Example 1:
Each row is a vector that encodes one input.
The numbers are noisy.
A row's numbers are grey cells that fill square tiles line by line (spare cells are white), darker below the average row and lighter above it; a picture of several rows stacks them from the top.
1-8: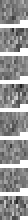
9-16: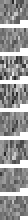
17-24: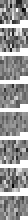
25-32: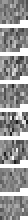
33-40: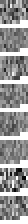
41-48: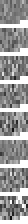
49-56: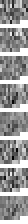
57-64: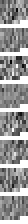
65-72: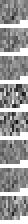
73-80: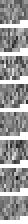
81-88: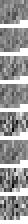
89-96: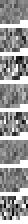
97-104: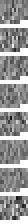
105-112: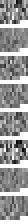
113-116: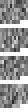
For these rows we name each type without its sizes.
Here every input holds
either a point on a line, or three true/false values.
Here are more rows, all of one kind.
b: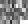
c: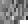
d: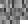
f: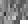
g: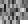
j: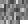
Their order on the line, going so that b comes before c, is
b, d, c, g, j, f.
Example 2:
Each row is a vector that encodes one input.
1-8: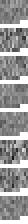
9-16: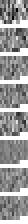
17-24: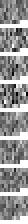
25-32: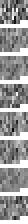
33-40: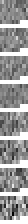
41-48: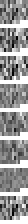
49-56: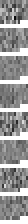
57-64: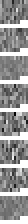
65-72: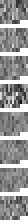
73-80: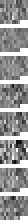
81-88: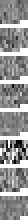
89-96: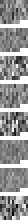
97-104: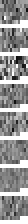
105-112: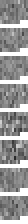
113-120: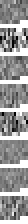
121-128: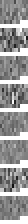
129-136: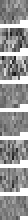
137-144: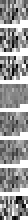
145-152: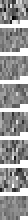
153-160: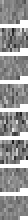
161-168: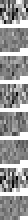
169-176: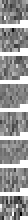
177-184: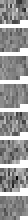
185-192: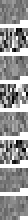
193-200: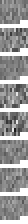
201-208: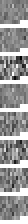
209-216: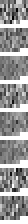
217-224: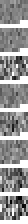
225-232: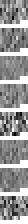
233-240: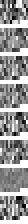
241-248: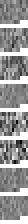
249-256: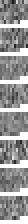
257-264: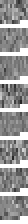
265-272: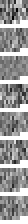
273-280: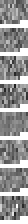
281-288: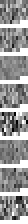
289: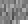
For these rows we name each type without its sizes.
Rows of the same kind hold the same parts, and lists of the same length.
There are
3 kinds of row.
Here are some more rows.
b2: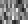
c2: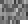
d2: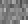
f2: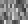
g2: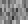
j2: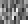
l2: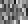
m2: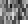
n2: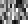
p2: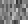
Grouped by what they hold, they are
b2, d2, f2, g2, n2, p2
c2, l2
j2, m2

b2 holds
four true/false values.
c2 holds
a fixed value.
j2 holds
a point on a circle.
